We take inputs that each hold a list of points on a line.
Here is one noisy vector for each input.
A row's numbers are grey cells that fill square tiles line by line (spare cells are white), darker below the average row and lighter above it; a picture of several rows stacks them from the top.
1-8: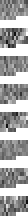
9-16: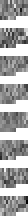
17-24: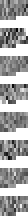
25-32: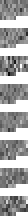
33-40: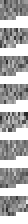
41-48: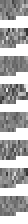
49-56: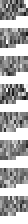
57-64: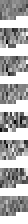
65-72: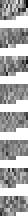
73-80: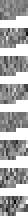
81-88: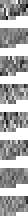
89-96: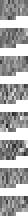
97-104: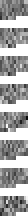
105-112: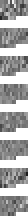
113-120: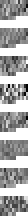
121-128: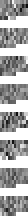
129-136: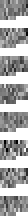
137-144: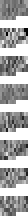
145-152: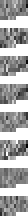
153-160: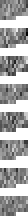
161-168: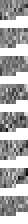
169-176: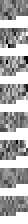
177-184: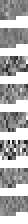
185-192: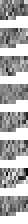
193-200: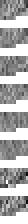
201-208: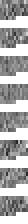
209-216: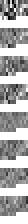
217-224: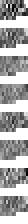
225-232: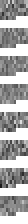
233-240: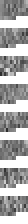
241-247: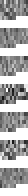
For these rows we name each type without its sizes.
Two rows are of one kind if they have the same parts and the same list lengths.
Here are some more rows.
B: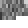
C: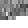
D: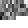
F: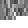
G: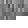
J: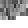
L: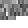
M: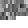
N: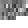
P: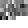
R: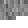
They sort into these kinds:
B, D, P
C, J, L, M, N
F
G, R

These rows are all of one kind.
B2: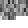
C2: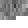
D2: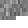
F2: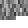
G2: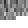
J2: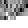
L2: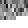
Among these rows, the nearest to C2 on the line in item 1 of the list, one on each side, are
B2 and J2.
